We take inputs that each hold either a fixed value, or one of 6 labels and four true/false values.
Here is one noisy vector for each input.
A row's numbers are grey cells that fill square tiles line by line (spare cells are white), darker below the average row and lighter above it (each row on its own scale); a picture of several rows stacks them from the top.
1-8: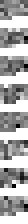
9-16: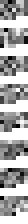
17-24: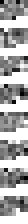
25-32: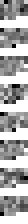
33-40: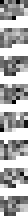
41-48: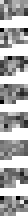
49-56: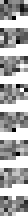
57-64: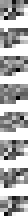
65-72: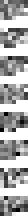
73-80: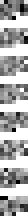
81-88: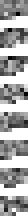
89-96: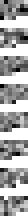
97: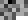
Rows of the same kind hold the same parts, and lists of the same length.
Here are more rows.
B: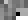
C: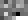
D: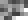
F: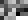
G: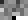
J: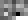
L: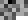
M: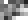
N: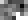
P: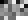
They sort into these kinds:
B, C, D, F, G, J, M, N, P
L

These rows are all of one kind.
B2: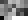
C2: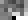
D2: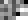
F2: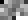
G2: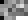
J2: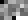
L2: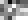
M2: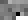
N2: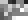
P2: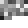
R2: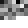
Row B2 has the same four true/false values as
G2, N2 and P2.
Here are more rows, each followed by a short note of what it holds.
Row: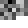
a fixed value
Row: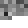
one of 6 labels and four true/false values
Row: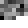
one of 6 labels and four true/false values
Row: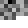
a fixed value
